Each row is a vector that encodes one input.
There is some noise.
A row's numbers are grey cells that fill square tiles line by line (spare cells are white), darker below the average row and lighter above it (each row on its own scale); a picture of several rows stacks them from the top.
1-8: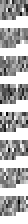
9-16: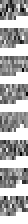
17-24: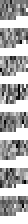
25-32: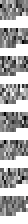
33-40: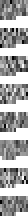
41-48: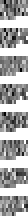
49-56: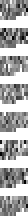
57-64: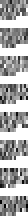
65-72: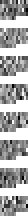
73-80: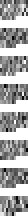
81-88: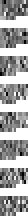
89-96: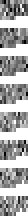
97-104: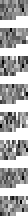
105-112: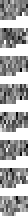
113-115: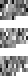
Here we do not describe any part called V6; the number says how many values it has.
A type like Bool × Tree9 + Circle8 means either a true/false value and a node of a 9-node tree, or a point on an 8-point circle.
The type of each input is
Bool × (Tree9 + Unit) × V6.
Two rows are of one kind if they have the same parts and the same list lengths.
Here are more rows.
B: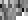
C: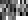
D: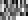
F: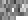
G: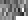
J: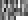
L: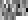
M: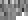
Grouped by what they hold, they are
B, F, G, J, L
C, D, M

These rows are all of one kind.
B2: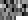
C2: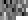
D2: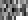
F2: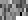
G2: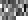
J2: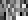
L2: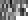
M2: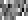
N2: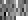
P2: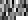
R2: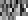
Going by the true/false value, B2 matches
C2, D2, G2 and P2.
